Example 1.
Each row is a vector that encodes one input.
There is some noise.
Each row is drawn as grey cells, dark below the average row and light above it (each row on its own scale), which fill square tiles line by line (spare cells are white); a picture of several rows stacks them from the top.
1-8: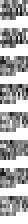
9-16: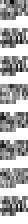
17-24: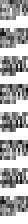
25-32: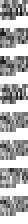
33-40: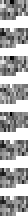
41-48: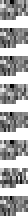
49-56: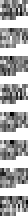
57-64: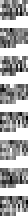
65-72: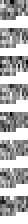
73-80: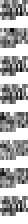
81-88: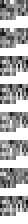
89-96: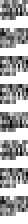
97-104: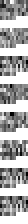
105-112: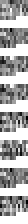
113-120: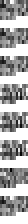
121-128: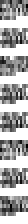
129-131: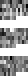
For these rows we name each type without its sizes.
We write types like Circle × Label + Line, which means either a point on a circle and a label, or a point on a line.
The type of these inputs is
Bool × Bool × Bool.
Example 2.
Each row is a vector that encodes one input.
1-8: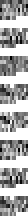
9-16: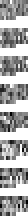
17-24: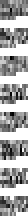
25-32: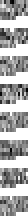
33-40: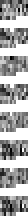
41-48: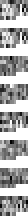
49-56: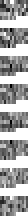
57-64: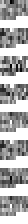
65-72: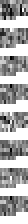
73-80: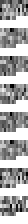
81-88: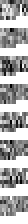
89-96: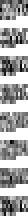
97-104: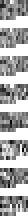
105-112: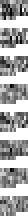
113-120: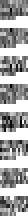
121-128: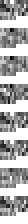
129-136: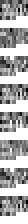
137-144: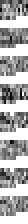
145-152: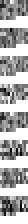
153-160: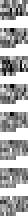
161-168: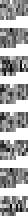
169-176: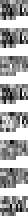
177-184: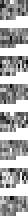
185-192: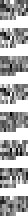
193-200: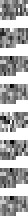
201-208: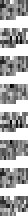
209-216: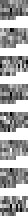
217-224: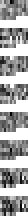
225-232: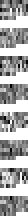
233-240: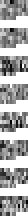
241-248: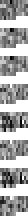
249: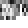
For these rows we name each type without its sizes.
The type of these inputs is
Bool × Bool × Bool × Bool.
